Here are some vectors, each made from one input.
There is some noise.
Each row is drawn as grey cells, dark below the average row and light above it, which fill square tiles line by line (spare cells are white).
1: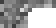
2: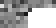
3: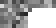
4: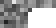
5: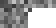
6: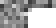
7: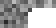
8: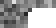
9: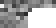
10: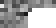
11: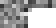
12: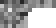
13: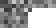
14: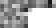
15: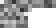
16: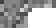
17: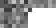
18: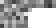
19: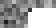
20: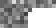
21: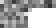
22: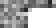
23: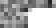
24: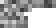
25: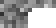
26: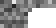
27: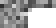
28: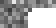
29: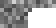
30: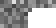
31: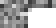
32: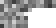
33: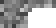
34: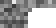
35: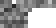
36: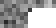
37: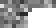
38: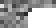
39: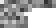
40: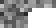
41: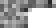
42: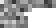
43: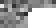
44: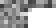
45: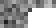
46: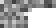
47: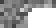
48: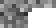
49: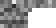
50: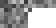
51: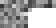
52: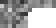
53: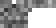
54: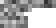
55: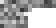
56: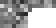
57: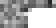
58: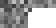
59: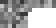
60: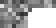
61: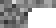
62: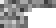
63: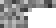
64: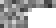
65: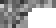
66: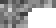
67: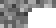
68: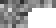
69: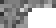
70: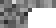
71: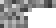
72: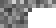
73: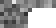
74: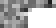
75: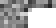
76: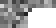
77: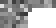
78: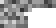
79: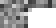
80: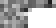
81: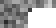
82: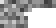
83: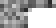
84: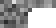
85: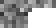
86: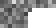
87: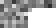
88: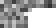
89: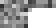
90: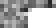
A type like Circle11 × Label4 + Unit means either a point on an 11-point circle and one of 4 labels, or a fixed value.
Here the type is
Line4 + Line10.
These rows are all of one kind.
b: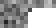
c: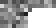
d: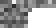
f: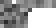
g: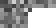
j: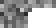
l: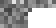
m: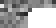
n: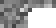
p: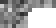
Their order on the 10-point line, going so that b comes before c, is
g, l, d, f, b, j, n, p, c, m.
